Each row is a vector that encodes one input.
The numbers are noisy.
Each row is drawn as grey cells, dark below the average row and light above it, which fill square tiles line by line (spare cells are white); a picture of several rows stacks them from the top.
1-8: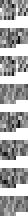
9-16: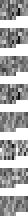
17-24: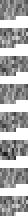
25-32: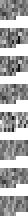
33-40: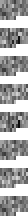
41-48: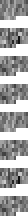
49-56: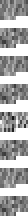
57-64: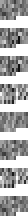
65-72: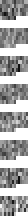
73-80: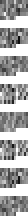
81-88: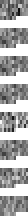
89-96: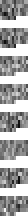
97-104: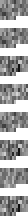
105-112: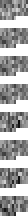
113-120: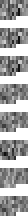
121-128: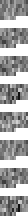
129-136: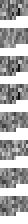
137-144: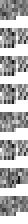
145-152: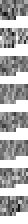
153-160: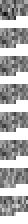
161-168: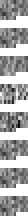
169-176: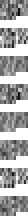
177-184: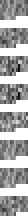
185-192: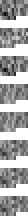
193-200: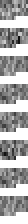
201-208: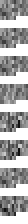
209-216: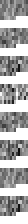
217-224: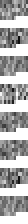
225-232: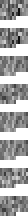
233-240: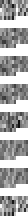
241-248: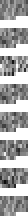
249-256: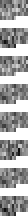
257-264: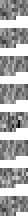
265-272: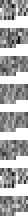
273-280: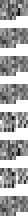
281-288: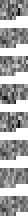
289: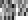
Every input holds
a node of a 7-node tree.
